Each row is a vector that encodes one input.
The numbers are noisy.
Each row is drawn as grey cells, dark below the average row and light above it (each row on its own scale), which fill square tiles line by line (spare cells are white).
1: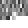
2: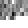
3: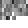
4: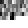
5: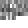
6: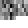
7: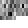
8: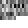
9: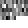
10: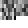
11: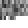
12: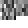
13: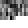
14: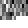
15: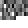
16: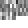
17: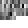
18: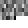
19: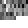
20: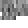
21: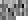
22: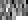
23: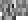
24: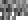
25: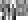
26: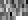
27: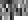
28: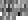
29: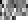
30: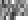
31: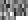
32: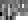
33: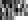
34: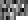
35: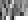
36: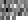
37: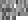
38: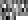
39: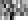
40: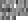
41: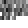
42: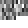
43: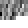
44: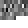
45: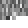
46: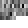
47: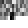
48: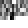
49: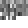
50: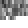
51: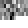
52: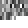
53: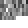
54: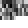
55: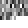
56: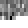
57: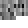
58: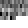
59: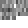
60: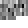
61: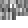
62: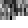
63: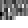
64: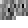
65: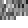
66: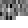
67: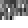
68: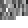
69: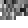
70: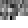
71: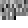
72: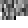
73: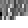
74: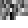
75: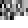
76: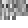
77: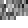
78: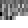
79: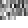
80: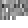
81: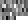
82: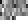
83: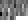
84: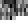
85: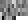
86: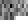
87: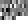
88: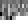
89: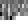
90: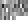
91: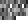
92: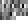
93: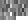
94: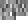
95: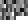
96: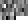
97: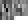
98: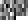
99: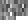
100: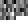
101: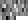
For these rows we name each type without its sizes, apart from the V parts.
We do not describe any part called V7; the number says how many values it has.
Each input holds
a point on a line, together with either four true/false values, or a value of V7.
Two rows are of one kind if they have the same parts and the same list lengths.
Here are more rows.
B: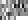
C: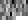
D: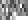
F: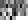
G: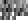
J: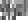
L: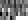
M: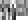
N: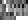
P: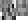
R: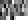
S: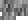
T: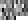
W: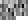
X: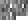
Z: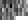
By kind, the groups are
B, C, D, N, W
F, G, J, L, M, P, R, S, T, X, Z

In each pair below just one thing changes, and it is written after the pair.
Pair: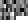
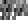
one of the four true/false values
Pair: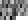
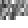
one of the four true/false values
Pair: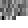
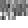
the place on the line
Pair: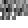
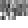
the place on the line
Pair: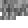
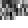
one of the four true/false values
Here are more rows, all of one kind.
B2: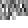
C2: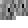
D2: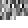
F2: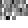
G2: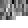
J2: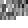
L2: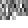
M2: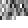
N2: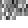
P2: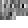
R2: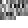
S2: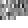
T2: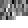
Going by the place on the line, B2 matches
C2, L2, M2 and N2.
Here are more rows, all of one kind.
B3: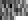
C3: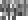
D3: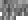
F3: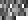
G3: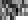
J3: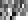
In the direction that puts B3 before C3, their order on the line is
B3, D3, G3, F3, C3, J3.
